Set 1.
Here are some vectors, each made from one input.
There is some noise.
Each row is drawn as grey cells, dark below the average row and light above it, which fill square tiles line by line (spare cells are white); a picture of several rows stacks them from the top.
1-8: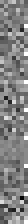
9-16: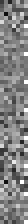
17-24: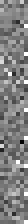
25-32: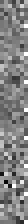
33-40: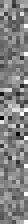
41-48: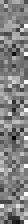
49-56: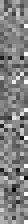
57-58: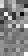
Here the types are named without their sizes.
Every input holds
three true/false values.
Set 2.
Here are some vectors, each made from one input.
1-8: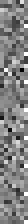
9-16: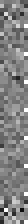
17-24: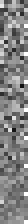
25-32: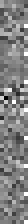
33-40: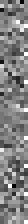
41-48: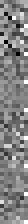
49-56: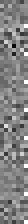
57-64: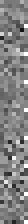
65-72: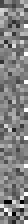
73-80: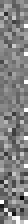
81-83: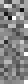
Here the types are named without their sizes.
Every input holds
four true/false values.
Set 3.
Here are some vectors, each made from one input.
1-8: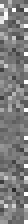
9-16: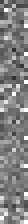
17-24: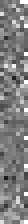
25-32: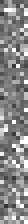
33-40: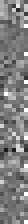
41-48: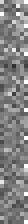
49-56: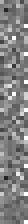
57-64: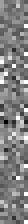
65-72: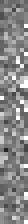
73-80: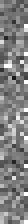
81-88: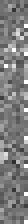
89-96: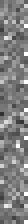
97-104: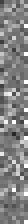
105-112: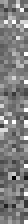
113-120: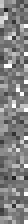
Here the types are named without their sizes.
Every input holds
three true/false values.
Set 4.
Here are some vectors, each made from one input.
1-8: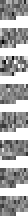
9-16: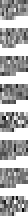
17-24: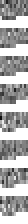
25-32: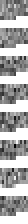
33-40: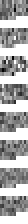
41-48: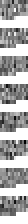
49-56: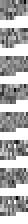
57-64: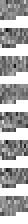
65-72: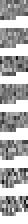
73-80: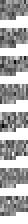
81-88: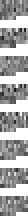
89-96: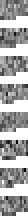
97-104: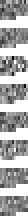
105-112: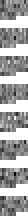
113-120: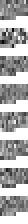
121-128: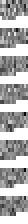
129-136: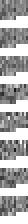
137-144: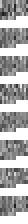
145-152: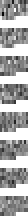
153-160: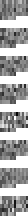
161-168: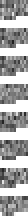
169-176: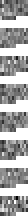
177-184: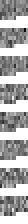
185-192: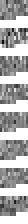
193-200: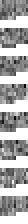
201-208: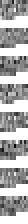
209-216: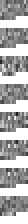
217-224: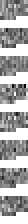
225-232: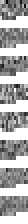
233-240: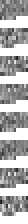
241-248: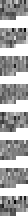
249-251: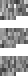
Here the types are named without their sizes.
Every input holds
either a point on a circle, or a fixed value.
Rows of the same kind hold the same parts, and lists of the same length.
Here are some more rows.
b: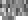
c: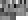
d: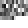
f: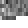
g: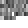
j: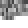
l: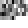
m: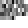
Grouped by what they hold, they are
b, c, f, g, j
d, l, m

